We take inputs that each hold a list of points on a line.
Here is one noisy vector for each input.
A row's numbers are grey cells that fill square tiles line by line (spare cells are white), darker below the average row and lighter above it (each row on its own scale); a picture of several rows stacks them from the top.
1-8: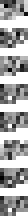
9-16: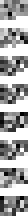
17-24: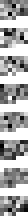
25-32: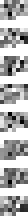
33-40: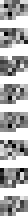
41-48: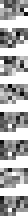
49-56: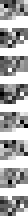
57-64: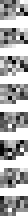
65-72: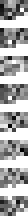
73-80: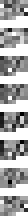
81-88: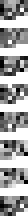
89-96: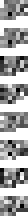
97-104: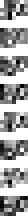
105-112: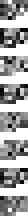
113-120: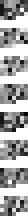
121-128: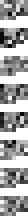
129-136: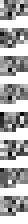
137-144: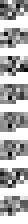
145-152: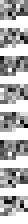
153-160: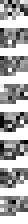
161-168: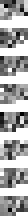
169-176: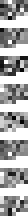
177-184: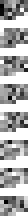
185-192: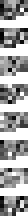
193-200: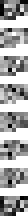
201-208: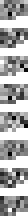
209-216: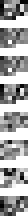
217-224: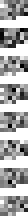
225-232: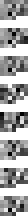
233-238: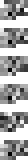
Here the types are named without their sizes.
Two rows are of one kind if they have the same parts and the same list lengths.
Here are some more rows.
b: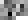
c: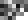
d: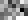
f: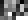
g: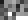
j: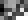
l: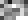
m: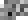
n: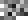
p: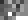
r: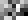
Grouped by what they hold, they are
b, d, m, n, r
c, f, g, j, p
l

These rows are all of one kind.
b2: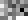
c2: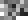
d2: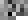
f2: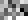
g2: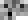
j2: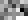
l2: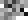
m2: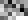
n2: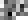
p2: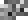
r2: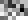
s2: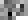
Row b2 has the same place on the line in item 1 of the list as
f2, j2, m2 and r2.
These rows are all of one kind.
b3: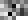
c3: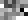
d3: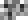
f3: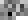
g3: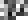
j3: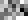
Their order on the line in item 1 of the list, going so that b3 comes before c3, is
d3, f3, g3, b3, j3, c3.
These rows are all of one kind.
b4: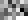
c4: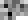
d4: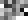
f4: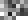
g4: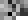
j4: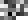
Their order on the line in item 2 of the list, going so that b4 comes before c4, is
b4, g4, c4, f4, j4, d4.
